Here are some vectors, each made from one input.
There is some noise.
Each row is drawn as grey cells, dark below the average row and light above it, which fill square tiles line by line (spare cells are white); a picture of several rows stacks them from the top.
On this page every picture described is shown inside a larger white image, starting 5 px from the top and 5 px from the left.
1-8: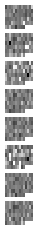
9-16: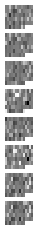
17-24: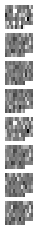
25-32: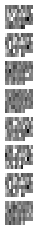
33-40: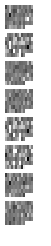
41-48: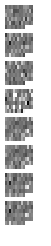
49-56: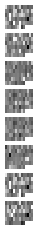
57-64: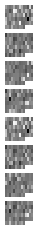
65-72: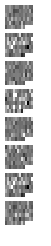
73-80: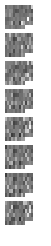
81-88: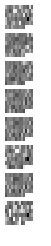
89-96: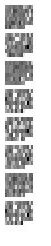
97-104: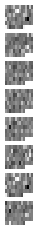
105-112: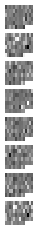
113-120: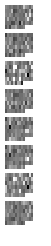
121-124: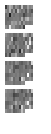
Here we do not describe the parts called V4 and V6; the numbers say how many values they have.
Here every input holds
either one of 5 labels, or a true/false value, a value of V4 and a value of V6.
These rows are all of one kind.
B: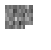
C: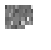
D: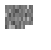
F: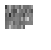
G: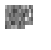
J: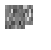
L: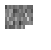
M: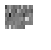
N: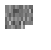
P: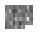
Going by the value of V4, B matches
J and M.
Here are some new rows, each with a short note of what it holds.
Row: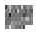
a true/false value, a value of V4 and a value of V6
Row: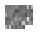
a true/false value, a value of V4 and a value of V6
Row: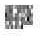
one of 5 labels
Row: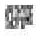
one of 5 labels
